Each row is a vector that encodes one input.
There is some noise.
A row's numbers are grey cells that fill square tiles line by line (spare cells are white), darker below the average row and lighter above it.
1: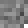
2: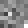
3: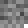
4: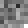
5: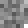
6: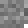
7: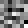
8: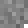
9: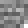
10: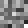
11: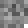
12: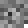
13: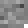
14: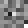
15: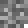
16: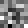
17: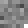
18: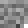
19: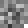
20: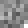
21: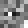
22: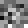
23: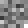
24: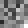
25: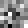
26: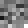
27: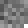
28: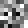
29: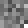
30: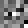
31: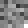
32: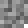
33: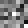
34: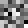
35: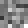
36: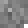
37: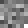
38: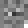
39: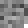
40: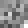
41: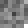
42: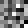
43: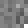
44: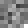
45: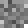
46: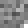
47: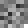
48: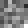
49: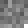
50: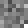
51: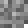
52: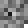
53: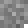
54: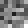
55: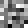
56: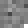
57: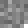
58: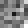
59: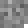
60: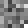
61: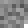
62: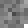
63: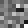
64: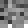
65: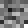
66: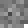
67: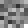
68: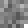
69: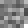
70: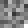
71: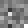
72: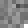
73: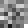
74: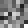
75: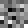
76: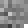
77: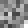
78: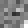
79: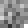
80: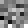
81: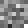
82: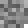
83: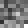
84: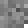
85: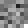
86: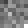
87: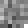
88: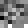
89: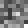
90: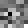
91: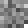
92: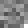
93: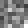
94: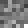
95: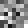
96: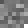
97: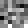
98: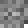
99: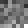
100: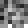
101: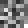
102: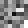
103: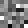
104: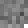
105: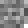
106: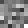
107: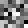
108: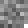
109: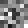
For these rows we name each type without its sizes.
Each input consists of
a list of points on a line.
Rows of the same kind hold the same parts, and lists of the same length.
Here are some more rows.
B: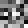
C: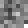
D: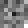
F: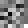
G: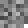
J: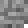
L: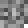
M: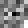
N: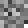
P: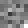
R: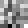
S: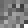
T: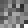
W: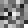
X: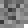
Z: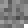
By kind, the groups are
B, F, G, J, R, Z
C, X
D, M, N, S, T
L, P, W

